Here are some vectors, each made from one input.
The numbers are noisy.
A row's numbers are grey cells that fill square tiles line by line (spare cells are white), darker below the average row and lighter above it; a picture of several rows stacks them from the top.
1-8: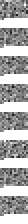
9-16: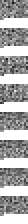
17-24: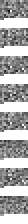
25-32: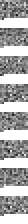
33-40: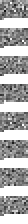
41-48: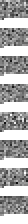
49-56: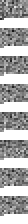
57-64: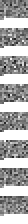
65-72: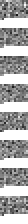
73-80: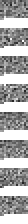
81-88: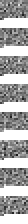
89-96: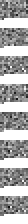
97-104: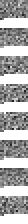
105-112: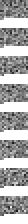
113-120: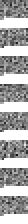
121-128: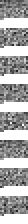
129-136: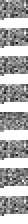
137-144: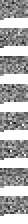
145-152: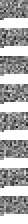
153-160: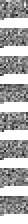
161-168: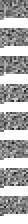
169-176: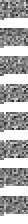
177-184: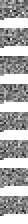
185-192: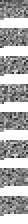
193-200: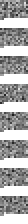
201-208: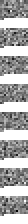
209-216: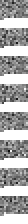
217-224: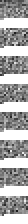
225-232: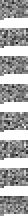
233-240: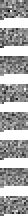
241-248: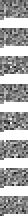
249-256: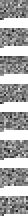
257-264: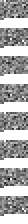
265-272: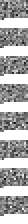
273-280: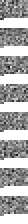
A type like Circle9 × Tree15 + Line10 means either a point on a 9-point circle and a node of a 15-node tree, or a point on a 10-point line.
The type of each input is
Bool × Circle5 + Line7.
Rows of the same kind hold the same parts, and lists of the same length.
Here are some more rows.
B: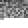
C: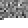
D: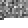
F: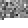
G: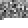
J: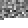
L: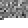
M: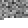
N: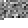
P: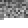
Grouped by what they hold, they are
B, C, D, G, L, M, N, P
F, J

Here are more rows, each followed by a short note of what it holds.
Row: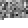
a point on a 5-point circle and a true/false value
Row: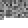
a point on a 7-point line
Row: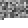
a point on a 5-point circle and a true/false value
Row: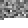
a point on a 5-point circle and a true/false value
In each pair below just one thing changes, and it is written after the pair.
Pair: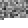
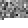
the place on the 5-point circle
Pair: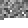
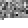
the true/false value
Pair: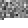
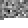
the true/false value
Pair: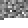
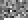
the place on the 5-point circle
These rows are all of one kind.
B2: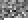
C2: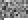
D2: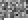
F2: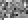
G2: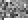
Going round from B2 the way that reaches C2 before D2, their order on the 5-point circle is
B2, C2, G2, F2, D2.
